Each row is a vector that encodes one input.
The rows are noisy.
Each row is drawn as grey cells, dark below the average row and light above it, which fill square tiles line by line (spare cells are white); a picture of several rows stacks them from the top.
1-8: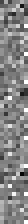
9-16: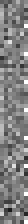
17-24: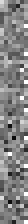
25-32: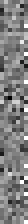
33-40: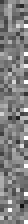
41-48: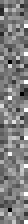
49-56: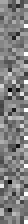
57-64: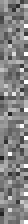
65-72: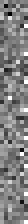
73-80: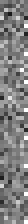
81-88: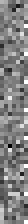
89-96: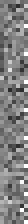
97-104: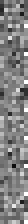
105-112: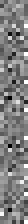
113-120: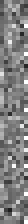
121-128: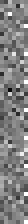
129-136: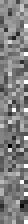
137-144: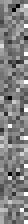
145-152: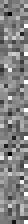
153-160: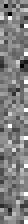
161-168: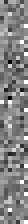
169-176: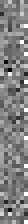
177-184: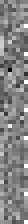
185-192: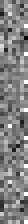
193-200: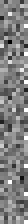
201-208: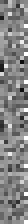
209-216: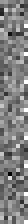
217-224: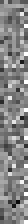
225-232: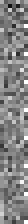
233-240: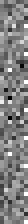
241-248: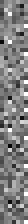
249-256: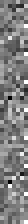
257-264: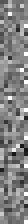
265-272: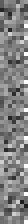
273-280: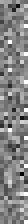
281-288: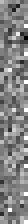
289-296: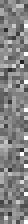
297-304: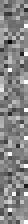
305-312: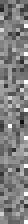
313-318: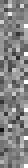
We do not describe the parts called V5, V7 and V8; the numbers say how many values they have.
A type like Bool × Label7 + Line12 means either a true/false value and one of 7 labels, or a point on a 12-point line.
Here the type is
Bool × (Label4 × V7 + Unit) + (Line4 × Line4 + V5) × V8.
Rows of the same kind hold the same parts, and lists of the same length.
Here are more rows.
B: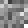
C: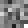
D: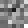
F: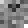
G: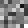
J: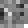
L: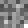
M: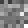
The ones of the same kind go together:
B, F, M
C
D, J
G, L

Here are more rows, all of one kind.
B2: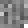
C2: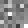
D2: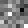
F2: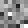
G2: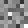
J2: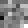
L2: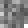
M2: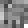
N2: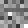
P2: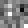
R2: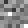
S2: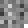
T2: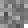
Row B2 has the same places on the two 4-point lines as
P2, R2 and T2.
